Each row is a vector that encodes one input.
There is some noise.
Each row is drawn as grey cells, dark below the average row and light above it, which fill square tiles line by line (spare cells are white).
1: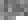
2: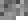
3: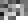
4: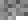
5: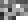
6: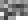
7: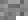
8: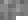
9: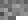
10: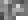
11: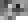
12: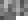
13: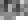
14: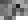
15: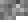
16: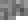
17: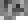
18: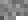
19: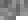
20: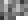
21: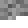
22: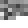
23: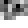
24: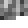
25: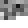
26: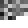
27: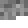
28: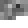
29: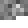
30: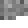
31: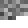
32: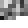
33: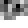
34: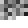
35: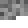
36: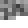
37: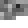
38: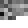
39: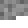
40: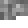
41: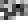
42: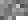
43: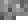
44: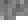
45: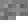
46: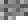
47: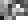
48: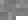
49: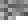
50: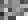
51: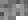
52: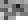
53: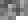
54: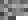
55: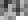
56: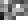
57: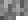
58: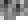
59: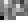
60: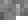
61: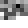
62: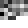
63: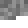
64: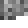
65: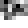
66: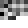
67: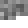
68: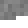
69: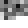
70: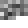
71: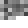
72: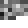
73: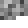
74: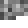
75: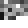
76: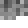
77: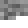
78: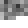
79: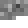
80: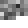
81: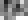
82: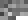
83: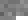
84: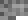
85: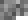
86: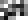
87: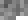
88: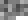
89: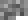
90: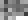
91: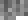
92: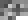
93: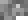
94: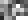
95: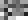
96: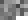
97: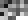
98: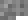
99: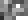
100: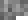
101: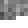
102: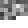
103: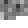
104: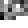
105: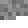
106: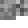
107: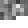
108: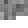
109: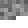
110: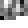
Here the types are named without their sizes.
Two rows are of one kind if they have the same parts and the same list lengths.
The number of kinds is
3.
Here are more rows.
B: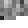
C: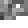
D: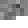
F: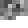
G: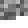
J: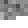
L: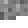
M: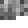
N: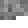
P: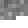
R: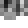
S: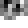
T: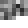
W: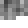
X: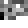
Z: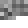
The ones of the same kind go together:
B, F, S, X, Z
C, D, G, J, M, N, R
L, P, T, W

